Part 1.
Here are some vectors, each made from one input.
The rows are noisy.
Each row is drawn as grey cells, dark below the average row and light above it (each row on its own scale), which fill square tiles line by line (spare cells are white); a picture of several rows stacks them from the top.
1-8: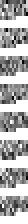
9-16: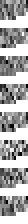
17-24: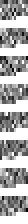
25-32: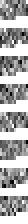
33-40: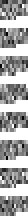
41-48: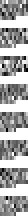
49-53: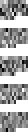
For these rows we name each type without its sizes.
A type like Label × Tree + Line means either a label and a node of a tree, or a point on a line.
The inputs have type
Bool × (Tree + Unit).
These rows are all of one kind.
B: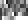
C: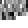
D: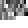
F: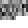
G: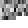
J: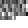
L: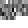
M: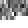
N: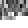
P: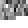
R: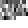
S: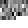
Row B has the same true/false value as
C, F, N and S.
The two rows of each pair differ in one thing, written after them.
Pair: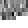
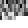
the node of the tree
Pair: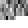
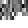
the true/false value
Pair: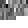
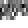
the true/false value
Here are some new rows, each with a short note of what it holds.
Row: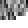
a true/false value
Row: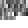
a node of a tree and a true/false value
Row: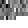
a node of a tree and a true/false value
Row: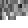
a true/false value
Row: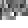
a true/false value
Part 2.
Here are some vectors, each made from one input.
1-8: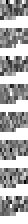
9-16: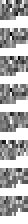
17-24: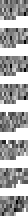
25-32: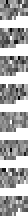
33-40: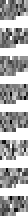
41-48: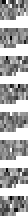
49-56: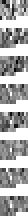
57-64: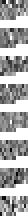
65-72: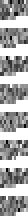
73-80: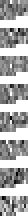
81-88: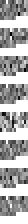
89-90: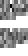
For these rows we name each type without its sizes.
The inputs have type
Bool × Bool × Bool × Bool + Label.
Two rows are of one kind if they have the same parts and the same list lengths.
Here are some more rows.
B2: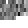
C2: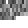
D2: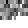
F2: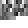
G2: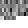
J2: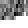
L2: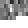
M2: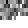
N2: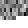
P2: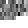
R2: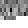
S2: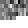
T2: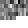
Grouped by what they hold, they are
B2, C2, D2, F2, J2, L2, M2, P2, S2, T2
G2, N2, R2

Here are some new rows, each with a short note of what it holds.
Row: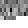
a label
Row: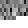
a label
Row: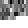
four true/false values
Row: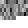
a label
